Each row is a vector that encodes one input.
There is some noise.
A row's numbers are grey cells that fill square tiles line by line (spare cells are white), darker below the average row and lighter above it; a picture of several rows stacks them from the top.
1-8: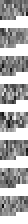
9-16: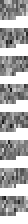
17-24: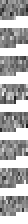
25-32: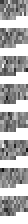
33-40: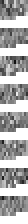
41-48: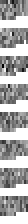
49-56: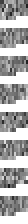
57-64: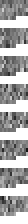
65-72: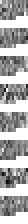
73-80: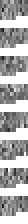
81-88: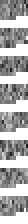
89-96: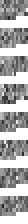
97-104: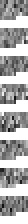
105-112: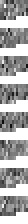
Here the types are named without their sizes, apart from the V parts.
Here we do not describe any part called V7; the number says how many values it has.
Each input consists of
a value of V7, together with either a label, or three true/false values.
